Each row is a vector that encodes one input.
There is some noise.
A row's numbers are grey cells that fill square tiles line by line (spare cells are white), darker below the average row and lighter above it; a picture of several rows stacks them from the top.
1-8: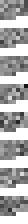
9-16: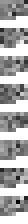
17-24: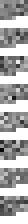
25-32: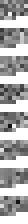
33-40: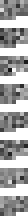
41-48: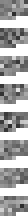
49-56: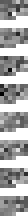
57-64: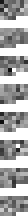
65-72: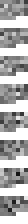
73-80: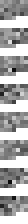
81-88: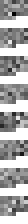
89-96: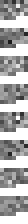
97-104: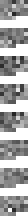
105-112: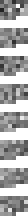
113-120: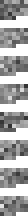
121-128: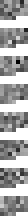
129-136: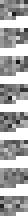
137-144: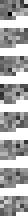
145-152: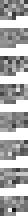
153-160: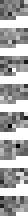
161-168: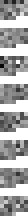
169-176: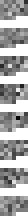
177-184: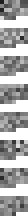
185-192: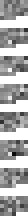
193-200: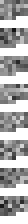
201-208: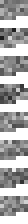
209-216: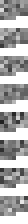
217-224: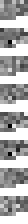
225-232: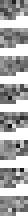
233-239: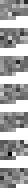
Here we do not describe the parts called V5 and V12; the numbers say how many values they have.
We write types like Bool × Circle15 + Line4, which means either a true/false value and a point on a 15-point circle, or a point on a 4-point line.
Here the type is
Bool × (Tree7 + Unit) × V5 × V12.
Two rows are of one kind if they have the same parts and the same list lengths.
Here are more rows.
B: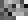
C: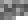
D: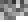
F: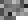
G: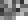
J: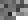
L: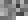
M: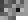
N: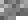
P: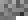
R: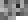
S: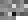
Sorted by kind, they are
B, C, F, J, L, N, P, R
D, G, M, S

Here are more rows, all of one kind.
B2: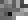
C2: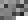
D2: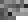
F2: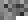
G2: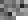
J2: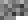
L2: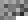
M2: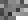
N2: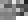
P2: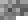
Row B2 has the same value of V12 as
G2, J2, L2 and P2.
